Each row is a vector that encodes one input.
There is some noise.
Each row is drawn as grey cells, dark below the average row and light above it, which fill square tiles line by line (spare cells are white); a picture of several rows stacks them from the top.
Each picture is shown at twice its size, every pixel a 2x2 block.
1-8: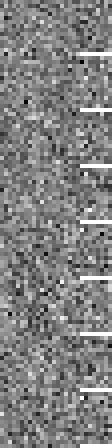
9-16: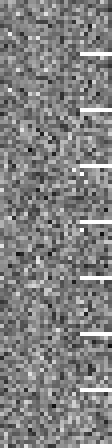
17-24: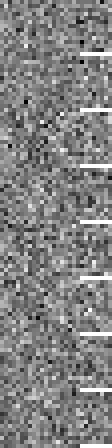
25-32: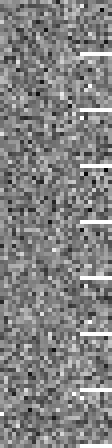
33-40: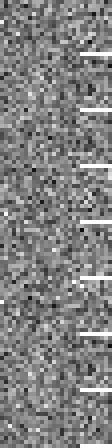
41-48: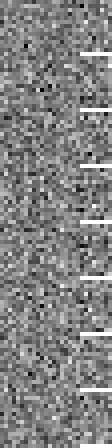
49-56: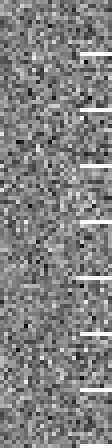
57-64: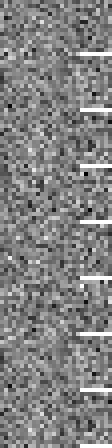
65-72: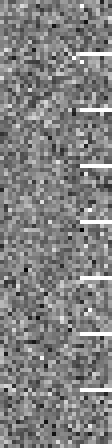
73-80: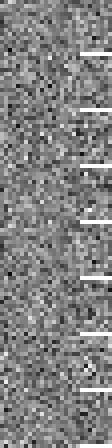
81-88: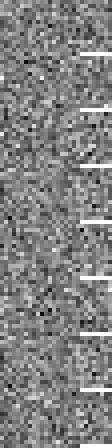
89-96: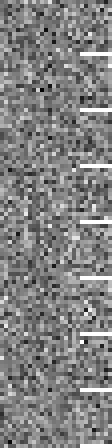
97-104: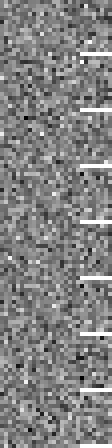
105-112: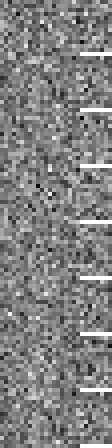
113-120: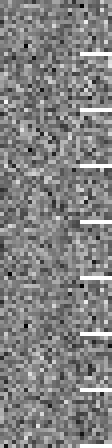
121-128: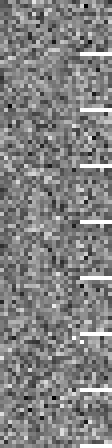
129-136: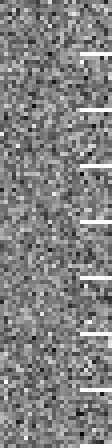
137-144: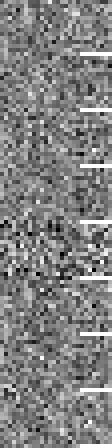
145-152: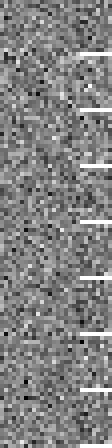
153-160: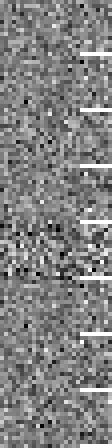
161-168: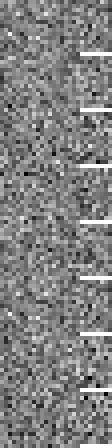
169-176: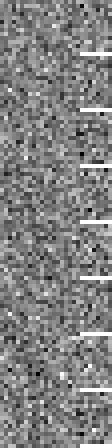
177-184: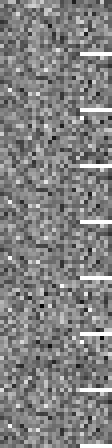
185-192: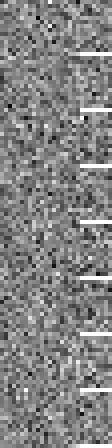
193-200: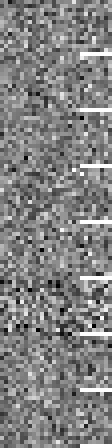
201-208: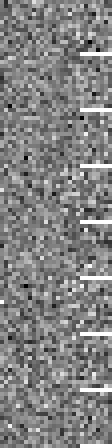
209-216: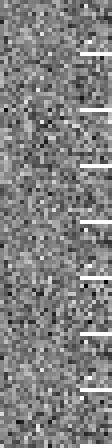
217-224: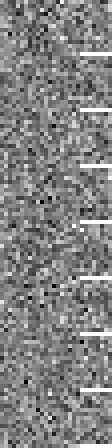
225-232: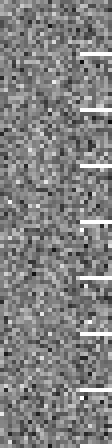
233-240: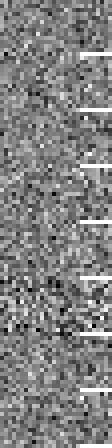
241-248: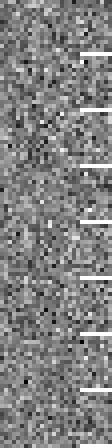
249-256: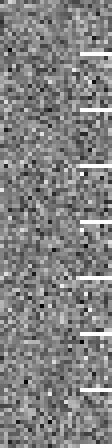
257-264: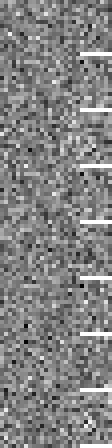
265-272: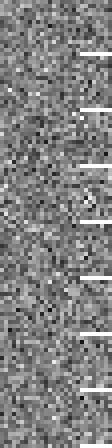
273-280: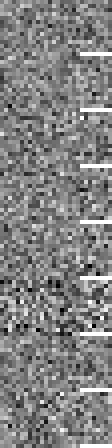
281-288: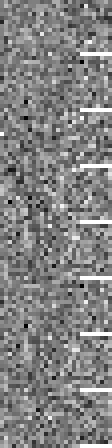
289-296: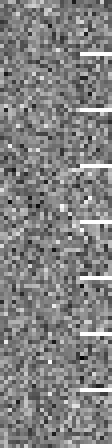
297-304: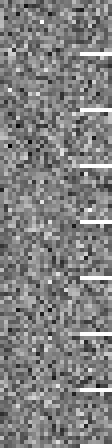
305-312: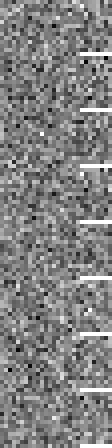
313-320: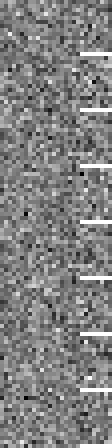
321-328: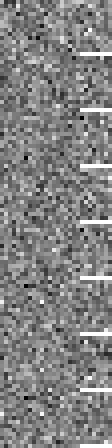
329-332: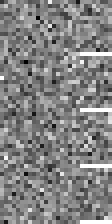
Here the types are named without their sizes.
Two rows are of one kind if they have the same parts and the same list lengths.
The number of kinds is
3.
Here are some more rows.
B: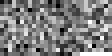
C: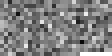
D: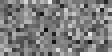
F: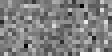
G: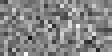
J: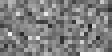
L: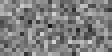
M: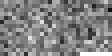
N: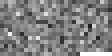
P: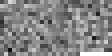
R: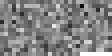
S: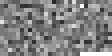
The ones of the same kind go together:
B
C, D, G, S
F, J, L, M, N, P, R

